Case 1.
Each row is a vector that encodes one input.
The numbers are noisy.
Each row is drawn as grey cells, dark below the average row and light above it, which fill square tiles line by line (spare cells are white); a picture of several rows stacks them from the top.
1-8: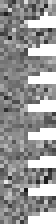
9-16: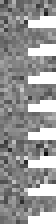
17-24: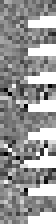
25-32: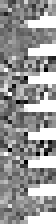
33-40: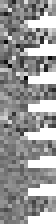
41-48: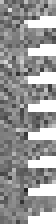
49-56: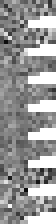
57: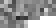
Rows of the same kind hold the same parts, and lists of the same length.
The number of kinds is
2.
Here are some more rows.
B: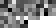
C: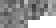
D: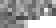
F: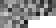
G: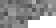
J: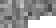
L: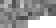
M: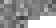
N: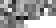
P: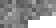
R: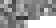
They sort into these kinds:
B, C, G, P
D, F, J, L, M, N, R

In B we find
one of 7 labels.
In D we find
a node of a 7-node tree.
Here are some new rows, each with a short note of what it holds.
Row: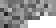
one of 7 labels
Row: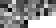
one of 7 labels
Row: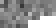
one of 7 labels
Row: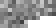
a node of a 7-node tree
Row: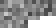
a node of a 7-node tree
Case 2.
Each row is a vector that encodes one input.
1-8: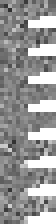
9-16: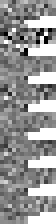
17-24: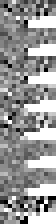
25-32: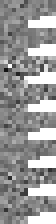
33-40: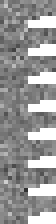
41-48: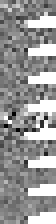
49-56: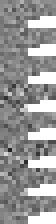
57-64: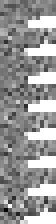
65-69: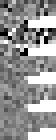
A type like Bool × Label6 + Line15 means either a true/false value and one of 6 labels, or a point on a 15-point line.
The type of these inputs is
Label7 × Tree9.
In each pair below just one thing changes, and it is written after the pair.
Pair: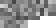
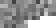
the node of the tree
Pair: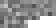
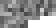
the label
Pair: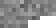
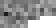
the node of the tree
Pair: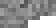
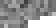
the node of the tree
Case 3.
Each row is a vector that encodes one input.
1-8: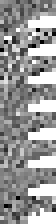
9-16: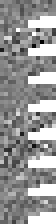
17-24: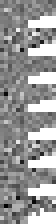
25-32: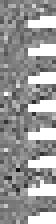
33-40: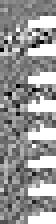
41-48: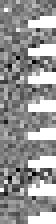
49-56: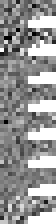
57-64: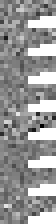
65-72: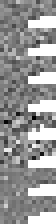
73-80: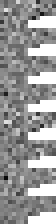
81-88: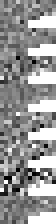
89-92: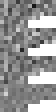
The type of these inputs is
Circle9 + Line11.
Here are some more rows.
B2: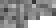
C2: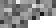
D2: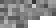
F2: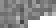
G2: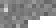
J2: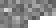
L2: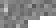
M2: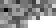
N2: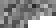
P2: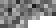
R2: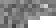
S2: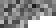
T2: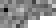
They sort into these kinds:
B2, D2, M2, T2
C2, F2, G2, J2, L2, N2, P2, R2, S2

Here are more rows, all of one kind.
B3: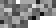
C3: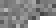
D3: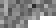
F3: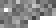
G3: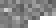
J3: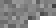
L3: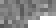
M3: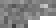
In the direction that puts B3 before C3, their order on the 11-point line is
M3, B3, J3, C3, D3, F3, G3, L3.
